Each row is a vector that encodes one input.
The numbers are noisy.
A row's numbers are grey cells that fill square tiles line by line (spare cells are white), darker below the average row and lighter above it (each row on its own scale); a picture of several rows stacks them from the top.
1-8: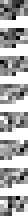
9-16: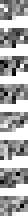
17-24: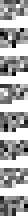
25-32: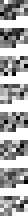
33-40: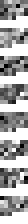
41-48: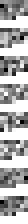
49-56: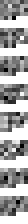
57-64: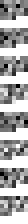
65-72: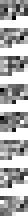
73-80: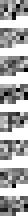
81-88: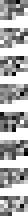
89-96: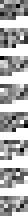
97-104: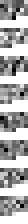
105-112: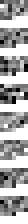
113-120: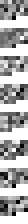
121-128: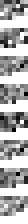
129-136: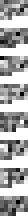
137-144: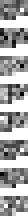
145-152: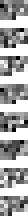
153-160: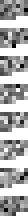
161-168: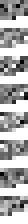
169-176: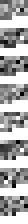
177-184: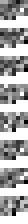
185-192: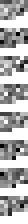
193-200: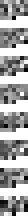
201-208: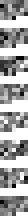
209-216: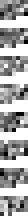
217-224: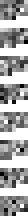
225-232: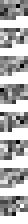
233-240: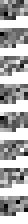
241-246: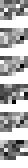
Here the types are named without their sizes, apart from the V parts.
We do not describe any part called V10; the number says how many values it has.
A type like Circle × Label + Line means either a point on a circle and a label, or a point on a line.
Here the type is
List(Bool × V10).
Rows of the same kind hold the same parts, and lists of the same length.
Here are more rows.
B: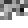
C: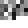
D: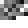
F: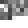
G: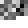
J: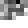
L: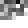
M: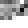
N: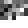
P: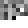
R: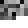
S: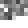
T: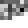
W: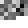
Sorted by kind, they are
B, F, J, L, M, S, T
C, D, N, P, R
G, W

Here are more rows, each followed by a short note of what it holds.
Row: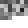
a list of one item
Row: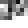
a list of one item
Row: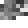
a list of two items
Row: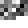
the empty list
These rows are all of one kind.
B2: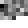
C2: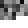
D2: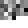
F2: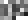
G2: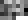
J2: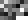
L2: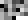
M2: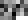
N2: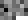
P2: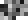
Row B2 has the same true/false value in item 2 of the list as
D2 and G2.
